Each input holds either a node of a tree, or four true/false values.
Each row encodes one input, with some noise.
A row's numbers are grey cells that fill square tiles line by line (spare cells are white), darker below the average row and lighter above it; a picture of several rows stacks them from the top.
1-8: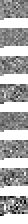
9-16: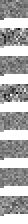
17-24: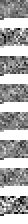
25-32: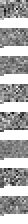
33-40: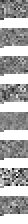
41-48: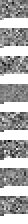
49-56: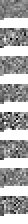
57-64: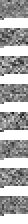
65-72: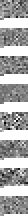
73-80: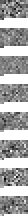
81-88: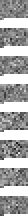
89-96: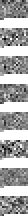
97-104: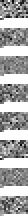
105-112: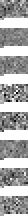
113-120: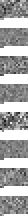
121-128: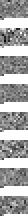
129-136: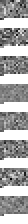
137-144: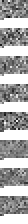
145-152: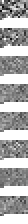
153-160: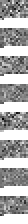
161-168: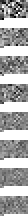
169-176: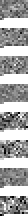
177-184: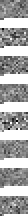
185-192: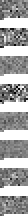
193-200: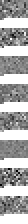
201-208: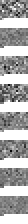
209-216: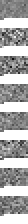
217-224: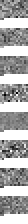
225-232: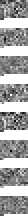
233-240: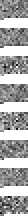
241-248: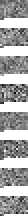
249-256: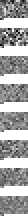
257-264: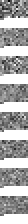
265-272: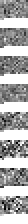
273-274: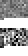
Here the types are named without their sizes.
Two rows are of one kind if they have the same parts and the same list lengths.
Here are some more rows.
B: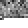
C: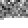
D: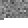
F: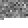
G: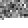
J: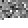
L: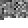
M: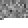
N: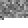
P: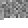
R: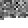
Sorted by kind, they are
B, C, M, N, P
D, F, G, J, L, R

